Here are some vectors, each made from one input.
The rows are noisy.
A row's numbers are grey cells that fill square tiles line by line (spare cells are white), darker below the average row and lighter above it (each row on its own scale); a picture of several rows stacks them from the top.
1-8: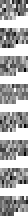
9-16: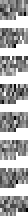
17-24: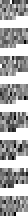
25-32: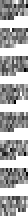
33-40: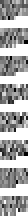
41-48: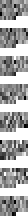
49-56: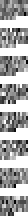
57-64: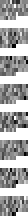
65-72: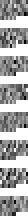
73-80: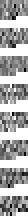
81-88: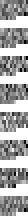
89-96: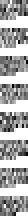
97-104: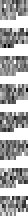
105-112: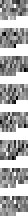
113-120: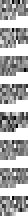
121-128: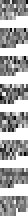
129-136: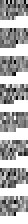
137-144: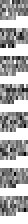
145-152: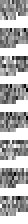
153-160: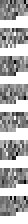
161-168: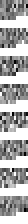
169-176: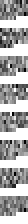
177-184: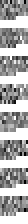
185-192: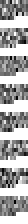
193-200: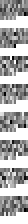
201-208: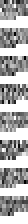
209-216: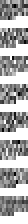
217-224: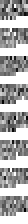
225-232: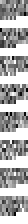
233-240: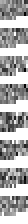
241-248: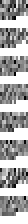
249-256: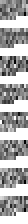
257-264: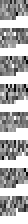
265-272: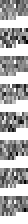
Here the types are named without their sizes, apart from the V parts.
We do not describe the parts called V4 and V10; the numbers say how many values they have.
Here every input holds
either a label and a true/false value, or a value of V4 and a value of V10.
